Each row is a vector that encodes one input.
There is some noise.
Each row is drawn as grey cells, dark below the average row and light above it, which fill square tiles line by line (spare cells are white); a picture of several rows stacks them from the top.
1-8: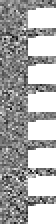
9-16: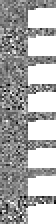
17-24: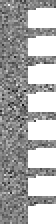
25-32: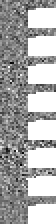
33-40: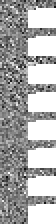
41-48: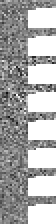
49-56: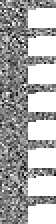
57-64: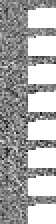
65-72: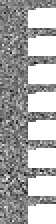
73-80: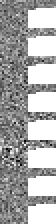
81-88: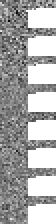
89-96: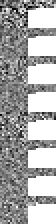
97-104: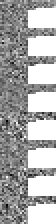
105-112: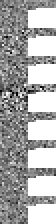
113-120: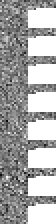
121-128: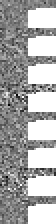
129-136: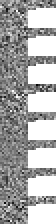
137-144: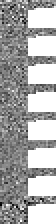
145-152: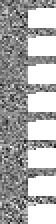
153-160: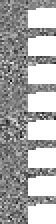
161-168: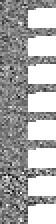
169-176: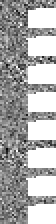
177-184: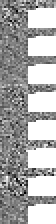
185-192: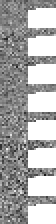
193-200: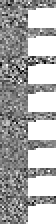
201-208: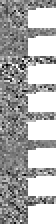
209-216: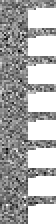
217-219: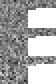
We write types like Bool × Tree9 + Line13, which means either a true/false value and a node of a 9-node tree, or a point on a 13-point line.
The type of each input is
Line5 × (Line5 + Line11) + Tree9.
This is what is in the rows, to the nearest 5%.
About 70% of them hold a point on a 5-point line, together with either a point on a 5-point line, or a point on an 11-point line. The rest hold a node of a 9-node tree.
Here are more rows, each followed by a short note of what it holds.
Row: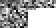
a node of a 9-node tree
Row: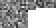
a point on a 5-point line and a point on an 11-point line
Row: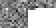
a point on each of two 5-point lines
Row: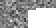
a point on a 5-point line and a point on an 11-point line
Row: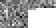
a node of a 9-node tree
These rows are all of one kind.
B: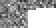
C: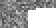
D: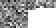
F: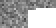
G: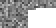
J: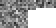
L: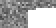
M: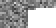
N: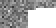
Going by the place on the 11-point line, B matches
C and L.
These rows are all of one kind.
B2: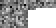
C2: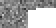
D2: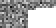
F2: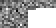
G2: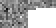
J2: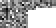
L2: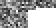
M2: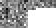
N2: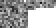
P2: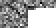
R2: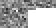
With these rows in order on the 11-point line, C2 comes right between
B2 and P2.
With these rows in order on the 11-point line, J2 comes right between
D2 and L2.
